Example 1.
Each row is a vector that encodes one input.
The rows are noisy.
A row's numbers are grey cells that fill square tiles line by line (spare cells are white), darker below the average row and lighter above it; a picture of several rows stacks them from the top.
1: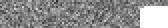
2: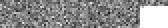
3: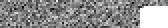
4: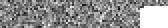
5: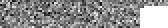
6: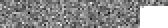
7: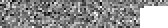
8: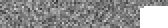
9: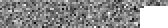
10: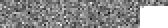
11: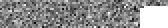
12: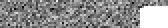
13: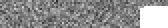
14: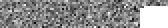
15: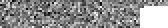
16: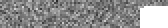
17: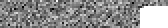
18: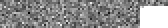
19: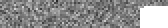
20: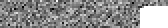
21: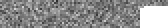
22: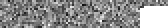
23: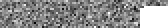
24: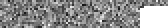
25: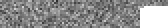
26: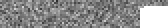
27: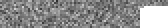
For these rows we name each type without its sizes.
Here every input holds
a point on a line.
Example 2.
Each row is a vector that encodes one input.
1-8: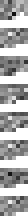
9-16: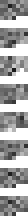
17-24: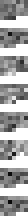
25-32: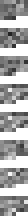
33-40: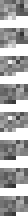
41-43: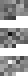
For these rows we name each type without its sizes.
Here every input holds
either a fixed value, or three true/false values.
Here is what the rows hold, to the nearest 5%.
About 5% of them hold a fixed value. The rest hold three true/false values.
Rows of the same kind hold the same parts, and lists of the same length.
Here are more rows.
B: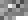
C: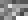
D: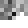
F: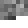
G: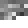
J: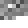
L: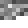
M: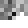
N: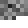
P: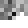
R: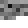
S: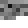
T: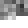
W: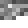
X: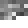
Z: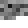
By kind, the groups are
B, C, F, G, J, L, N, R, S, T, W, X, Z
D, M, P

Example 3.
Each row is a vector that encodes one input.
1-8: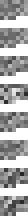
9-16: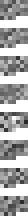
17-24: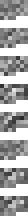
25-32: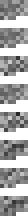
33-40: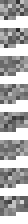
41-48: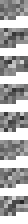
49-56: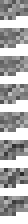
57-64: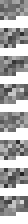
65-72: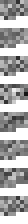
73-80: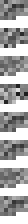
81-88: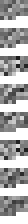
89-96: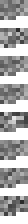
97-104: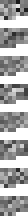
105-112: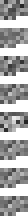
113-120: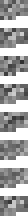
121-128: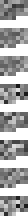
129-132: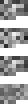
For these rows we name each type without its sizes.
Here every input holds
a point on a circle.
